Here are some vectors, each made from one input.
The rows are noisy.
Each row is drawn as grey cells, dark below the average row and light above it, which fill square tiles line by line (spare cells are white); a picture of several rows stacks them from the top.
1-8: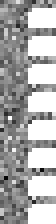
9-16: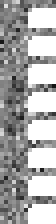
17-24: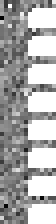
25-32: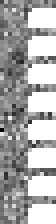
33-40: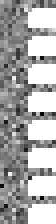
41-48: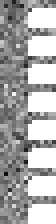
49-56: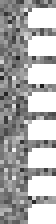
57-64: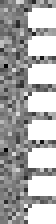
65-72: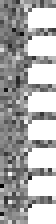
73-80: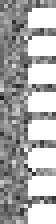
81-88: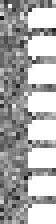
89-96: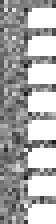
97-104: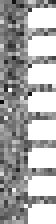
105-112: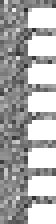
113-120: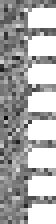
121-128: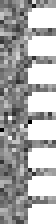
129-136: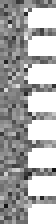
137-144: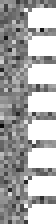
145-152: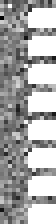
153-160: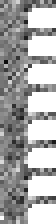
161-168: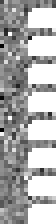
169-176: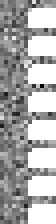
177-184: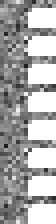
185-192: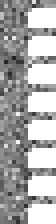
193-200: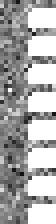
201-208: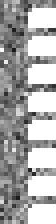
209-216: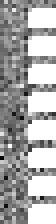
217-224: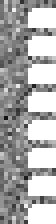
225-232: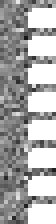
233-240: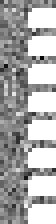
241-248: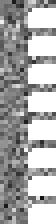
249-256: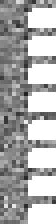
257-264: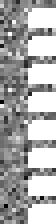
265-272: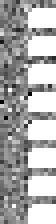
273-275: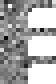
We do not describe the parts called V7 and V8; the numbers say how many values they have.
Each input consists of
a true/false value and a value of V8, together with either a point on a 6-point line, or a value of V7.
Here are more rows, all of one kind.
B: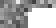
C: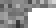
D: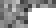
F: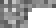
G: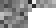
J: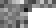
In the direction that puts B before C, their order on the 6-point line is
F, D, J, B, C, G.
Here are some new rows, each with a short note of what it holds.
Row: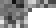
a true/false value, a value of V7 and a value of V8
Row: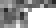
a true/false value, a value of V7 and a value of V8
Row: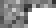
a point on a 6-point line, a true/false value and a value of V8
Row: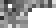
a true/false value, a value of V7 and a value of V8
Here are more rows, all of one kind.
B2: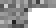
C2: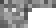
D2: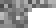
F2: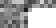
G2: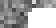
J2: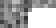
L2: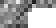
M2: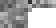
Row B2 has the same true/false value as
G2 and L2.
